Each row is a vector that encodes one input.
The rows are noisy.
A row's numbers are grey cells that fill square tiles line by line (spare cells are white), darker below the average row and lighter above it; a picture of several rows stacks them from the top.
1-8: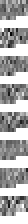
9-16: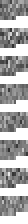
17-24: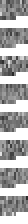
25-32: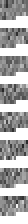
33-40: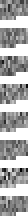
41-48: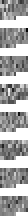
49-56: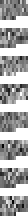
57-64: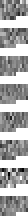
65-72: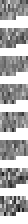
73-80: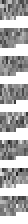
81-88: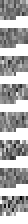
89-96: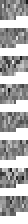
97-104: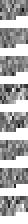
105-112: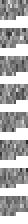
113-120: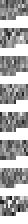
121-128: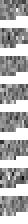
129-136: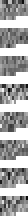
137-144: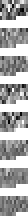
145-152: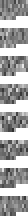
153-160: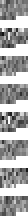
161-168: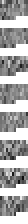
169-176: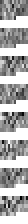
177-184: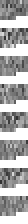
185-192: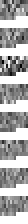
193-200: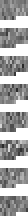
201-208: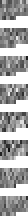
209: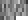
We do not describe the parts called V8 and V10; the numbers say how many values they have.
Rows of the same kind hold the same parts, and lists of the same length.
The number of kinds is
4.
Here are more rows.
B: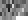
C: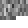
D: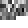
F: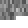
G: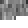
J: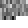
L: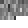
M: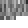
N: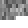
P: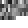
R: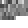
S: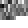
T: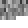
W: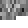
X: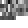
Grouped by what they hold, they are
B, C, F, N, P
D, M, T
G, L, W
J, R, S, X

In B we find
a point on a 3-point line, a point on a 4-point line and a value of V10.
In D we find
a true/false value and a value of V8.
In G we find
a point on a 3-point line, a point on a 4-point line, a true/false value and a value of V8.
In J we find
a value of V10.
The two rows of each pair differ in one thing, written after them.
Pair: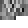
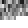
the place on the 3-point line
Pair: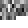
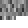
the true/false value
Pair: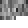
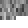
the place on the 4-point line
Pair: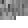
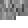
the place on the 4-point line
